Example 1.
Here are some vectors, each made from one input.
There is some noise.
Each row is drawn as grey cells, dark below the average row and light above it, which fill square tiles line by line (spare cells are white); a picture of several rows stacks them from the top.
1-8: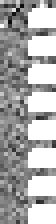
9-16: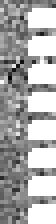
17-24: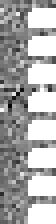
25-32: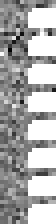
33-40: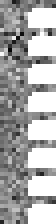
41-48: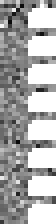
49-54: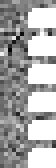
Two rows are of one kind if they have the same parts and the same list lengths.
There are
3 kinds of row.
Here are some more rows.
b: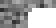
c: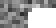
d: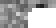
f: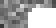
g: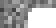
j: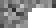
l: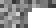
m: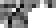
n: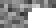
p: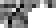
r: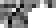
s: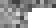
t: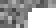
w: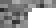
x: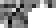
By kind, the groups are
b, c, f, g, j, n, t, w
d, l, s
m, p, r, x

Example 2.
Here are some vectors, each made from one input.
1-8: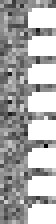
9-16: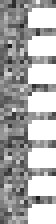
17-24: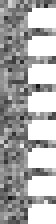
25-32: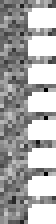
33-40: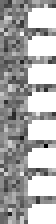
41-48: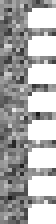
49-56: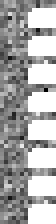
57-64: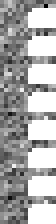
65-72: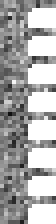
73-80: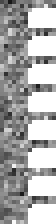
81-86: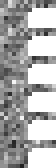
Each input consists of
either a point on a 6-point line, or a node of a 7-node tree.
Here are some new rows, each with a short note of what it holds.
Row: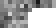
a node of a 7-node tree
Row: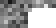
a point on a 6-point line
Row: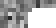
a node of a 7-node tree
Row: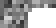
a point on a 6-point line
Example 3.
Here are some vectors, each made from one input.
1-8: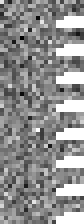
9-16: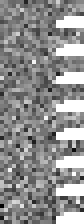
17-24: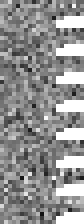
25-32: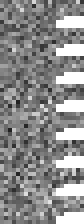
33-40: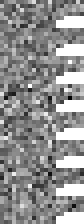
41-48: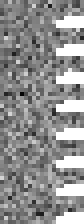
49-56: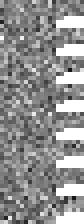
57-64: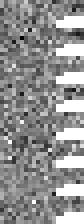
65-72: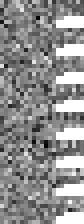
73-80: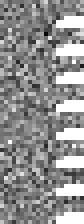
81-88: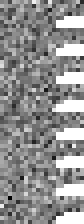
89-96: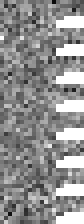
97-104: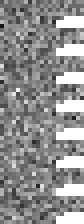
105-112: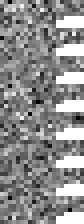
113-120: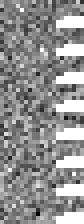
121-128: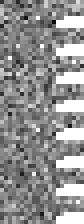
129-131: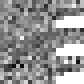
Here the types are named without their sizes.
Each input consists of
a label, together with either a fixed value, or four true/false values.
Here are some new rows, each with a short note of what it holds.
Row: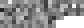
a label
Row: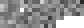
a label and four true/false values
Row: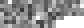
a label
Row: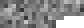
a label and four true/false values
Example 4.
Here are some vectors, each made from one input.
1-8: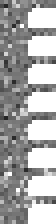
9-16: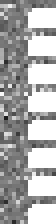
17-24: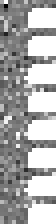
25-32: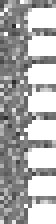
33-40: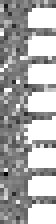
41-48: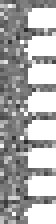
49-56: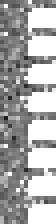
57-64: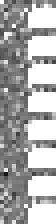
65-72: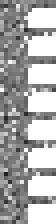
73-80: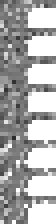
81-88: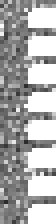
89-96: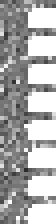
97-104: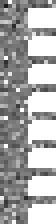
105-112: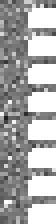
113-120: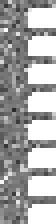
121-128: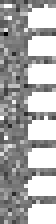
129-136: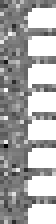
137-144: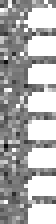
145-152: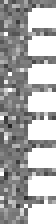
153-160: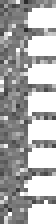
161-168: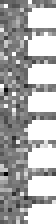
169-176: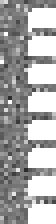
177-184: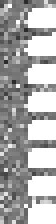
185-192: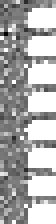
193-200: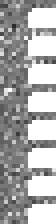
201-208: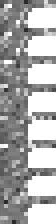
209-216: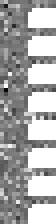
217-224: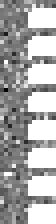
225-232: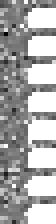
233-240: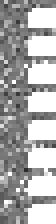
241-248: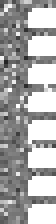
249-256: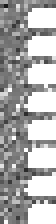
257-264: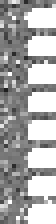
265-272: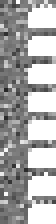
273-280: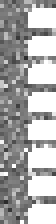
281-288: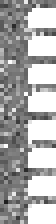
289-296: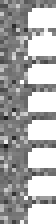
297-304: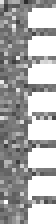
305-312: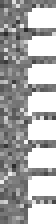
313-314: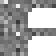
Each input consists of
either one of 12 labels, or four true/false values.
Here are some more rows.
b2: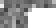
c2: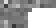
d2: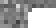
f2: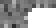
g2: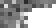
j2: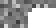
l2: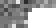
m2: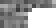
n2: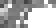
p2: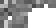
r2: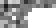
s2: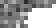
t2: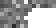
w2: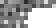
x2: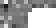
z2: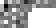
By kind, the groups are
b2, g2, l2, m2, n2, r2, s2, w2, z2
c2, d2, f2, j2, p2, t2, x2

